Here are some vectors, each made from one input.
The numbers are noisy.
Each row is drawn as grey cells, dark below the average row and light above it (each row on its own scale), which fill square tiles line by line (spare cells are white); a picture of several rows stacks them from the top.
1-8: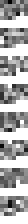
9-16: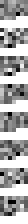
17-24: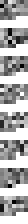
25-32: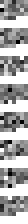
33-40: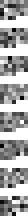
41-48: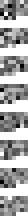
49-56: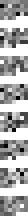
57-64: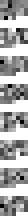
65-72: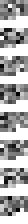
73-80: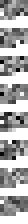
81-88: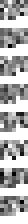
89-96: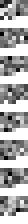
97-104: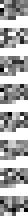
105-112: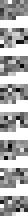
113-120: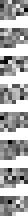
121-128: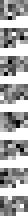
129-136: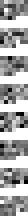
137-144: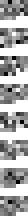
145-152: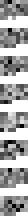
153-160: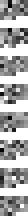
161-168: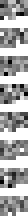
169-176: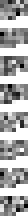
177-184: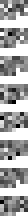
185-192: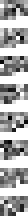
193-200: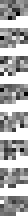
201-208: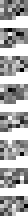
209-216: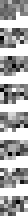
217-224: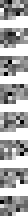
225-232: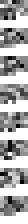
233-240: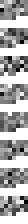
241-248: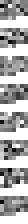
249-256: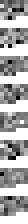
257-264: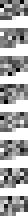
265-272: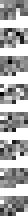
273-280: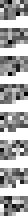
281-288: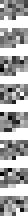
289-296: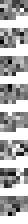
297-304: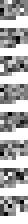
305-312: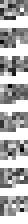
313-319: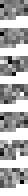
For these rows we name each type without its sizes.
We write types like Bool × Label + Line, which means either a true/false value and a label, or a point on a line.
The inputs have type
(Bool × Bool × Bool × Bool + Label) × Label × Label.
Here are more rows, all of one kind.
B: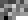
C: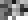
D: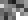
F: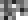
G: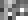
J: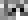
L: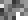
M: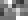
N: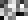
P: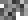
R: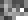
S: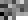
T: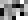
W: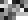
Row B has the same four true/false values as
D, F and P.
